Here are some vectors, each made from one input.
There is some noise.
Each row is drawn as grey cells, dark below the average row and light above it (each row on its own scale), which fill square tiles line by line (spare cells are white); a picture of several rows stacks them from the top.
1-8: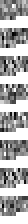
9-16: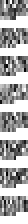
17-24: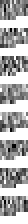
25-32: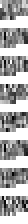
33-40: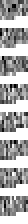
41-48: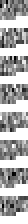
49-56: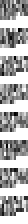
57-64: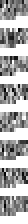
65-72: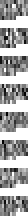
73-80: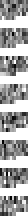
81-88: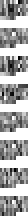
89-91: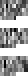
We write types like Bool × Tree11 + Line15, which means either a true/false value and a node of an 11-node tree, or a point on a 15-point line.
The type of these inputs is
Bool × Bool × Bool × Bool + Tree10.
